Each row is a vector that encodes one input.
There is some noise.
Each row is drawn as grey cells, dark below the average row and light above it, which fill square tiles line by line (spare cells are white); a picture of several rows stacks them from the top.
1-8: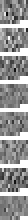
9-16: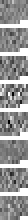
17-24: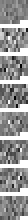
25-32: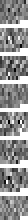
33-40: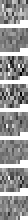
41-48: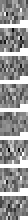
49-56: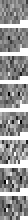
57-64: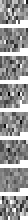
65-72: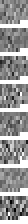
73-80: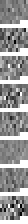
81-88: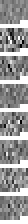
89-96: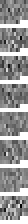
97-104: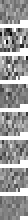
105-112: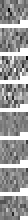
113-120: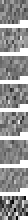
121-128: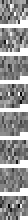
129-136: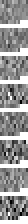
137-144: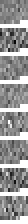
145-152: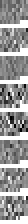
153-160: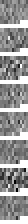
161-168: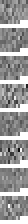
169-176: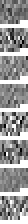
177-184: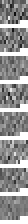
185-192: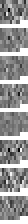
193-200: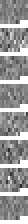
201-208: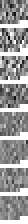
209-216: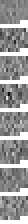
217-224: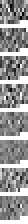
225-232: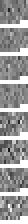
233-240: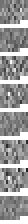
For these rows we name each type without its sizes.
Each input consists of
a list of points on a circle.
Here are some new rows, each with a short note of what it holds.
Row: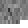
a list of one item
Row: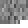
a list of two items
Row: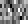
the empty list
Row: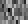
a list of one item
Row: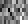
the empty list
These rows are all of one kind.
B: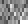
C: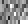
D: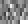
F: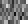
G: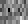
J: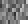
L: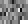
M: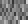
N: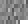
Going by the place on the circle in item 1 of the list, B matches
C, D and J.
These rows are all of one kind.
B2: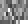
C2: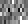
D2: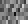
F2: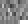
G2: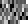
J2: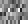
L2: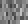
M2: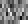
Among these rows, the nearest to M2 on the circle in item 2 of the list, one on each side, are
B2 and D2.
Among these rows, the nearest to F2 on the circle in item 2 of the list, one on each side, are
D2 and G2.
